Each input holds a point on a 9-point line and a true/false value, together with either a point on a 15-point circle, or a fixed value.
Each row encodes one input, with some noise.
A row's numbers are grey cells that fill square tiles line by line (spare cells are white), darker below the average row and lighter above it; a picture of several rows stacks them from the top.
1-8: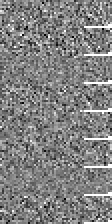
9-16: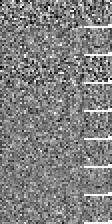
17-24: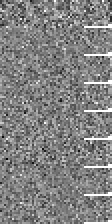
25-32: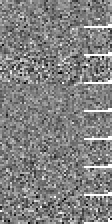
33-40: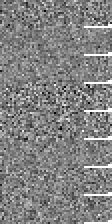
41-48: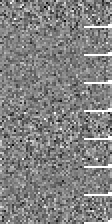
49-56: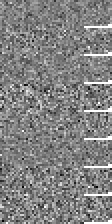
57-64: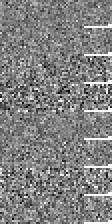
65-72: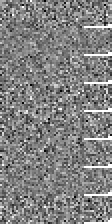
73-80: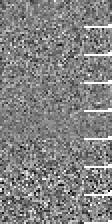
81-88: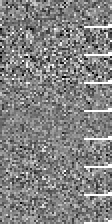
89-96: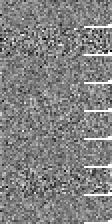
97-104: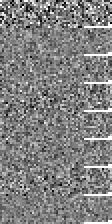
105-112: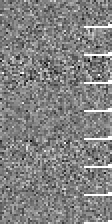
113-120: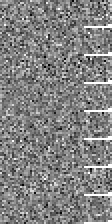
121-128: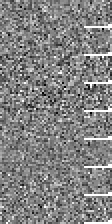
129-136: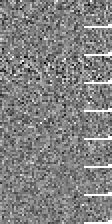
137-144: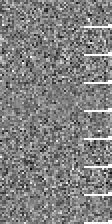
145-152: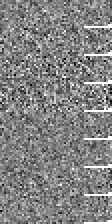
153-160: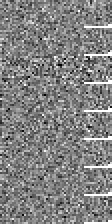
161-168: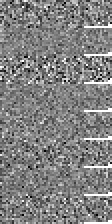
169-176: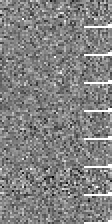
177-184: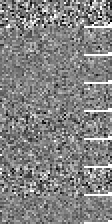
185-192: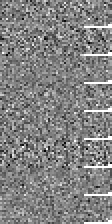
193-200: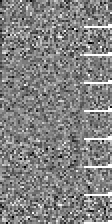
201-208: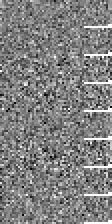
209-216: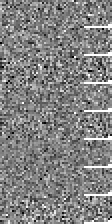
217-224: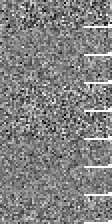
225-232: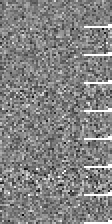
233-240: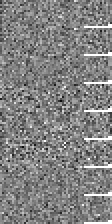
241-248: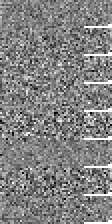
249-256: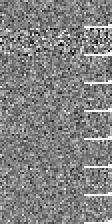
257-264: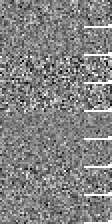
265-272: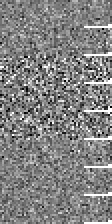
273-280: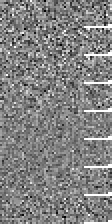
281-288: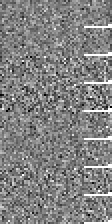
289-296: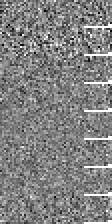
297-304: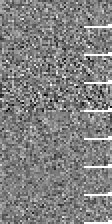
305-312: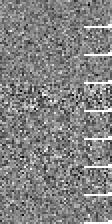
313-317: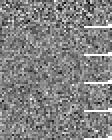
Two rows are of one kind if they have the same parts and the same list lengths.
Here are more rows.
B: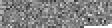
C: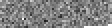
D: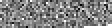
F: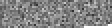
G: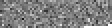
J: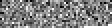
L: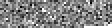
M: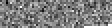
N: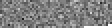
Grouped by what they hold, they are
B, C, G, L, M, N
D, F, J

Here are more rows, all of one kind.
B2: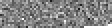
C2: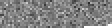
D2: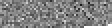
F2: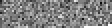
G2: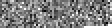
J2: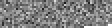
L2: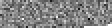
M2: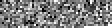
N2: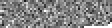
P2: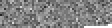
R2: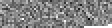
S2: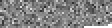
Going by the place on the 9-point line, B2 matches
F2, R2 and S2.
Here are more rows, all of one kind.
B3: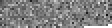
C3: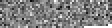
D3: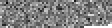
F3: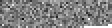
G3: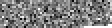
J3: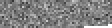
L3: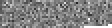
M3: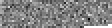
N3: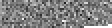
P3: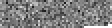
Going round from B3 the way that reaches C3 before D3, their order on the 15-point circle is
B3, F3, N3, L3, M3, C3, G3, P3, D3, J3.
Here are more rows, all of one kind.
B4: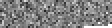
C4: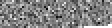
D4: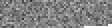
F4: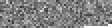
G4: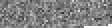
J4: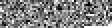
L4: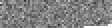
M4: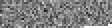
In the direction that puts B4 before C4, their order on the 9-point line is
G4, B4, L4, D4, C4, F4, M4, J4.
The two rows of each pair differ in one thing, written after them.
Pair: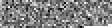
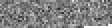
the true/false value
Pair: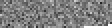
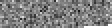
the true/false value
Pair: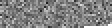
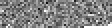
the place on the 15-point circle
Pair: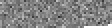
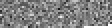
the true/false value
